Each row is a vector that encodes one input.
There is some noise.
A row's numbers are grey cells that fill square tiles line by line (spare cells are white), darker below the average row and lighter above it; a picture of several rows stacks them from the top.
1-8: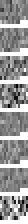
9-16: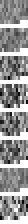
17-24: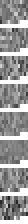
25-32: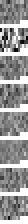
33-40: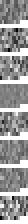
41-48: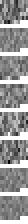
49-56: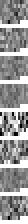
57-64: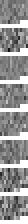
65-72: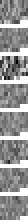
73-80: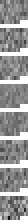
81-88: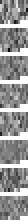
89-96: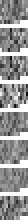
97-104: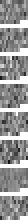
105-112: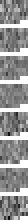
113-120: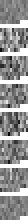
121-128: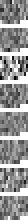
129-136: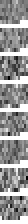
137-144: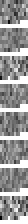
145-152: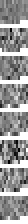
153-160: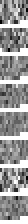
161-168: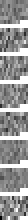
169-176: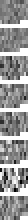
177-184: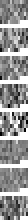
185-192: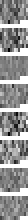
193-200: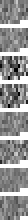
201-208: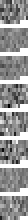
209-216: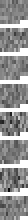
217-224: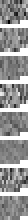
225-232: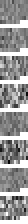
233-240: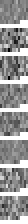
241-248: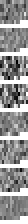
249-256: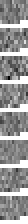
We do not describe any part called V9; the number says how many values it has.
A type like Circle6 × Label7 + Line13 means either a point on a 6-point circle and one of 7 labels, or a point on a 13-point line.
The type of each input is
Label6 × Label6 × (Line7 + V9).
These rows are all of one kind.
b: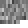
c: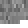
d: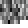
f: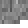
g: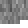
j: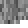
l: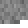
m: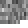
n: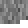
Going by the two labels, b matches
d, f and g.
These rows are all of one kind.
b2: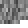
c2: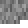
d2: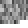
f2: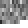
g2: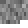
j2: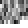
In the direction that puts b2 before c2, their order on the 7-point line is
b2, j2, f2, d2, g2, c2.
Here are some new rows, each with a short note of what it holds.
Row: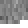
two labels (each one of 6) and a point on a 7-point line
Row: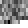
two labels (each one of 6) and a value of V9
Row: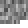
two labels (each one of 6) and a value of V9
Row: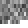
two labels (each one of 6) and a value of V9
